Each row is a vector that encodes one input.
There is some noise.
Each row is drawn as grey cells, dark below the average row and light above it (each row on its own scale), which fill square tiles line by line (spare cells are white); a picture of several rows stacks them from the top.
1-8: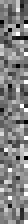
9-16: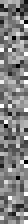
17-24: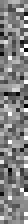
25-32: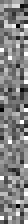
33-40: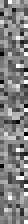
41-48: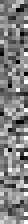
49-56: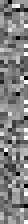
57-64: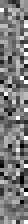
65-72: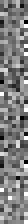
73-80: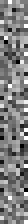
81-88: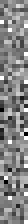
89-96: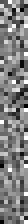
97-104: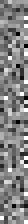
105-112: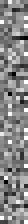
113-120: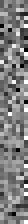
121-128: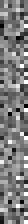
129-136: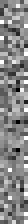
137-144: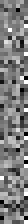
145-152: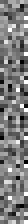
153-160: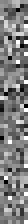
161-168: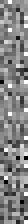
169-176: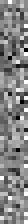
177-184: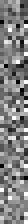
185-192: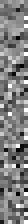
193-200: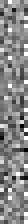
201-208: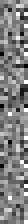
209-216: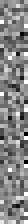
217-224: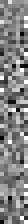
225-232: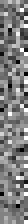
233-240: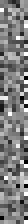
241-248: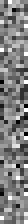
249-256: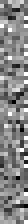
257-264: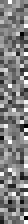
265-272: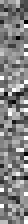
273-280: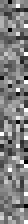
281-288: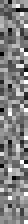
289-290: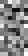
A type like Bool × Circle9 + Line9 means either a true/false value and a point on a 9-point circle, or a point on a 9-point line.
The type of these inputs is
(Bool × Bool × Bool × Bool + Unit) × Line11 + Line5.
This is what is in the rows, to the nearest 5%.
About 10% of them hold a point on a 5-point line. The rest hold a point on an 11-point line, together with either a fixed value, or four true/false values.
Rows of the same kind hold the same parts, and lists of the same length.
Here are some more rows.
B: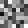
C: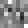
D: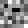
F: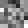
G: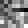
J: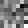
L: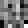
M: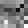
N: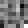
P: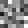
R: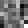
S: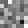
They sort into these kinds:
B, C, D, J, L, M, N, P, R, S
F
G

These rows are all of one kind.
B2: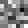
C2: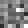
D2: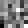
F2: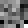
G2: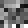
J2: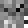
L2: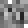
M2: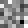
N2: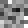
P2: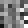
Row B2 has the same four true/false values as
C2 and D2.
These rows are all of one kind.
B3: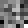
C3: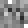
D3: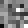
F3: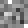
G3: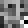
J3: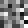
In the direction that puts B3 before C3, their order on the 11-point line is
D3, J3, G3, B3, F3, C3.
